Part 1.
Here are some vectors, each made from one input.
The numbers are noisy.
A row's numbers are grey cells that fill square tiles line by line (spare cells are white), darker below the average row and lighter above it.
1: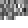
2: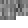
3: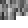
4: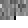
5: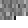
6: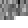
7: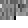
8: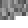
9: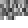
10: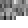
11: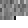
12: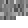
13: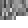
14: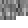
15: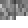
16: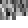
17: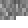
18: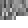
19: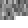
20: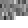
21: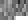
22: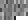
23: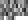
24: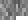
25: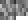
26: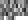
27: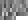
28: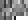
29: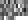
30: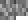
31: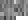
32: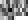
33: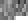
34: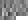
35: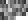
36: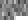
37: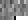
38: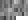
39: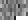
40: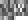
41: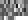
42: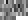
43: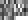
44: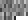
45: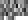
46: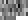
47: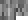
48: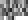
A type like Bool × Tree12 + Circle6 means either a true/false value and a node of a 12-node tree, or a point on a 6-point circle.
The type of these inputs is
Bool × Bool × Bool + Line4.
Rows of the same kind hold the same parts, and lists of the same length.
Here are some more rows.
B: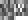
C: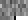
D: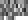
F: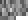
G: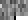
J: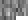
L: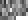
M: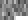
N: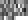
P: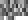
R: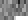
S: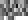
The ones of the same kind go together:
B, D, N, P, S
C, F, G, J, L, M, R

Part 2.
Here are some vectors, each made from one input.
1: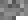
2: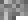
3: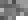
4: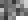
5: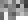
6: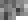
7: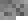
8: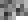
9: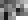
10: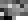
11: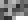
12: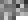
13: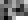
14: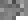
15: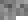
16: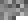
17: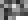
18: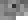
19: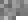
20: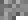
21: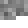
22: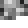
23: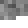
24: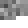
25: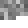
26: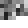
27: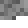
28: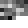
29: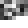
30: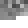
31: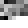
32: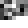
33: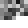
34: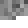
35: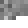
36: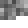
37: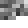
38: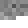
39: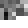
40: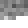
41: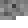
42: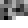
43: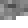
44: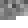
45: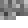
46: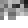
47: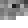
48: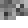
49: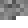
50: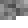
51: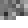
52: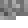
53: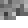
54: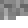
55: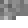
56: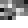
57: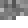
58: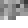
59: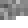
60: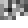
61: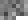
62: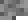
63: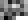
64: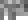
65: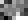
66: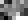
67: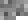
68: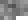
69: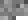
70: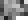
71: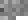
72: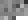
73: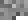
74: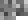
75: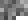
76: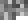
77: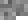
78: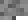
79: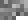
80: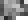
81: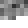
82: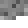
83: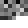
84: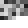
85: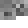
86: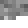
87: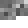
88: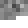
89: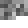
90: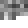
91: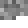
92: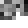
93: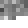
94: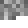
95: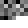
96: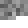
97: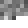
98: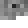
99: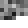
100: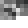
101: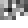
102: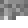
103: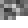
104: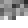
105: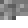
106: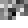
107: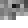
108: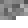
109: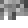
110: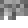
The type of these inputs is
Bool × Bool × Bool × Bool + Label11.
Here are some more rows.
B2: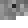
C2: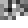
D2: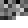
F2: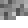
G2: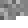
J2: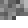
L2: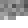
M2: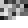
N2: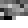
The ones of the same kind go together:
B2, F2, G2, J2, L2
C2, D2, M2, N2

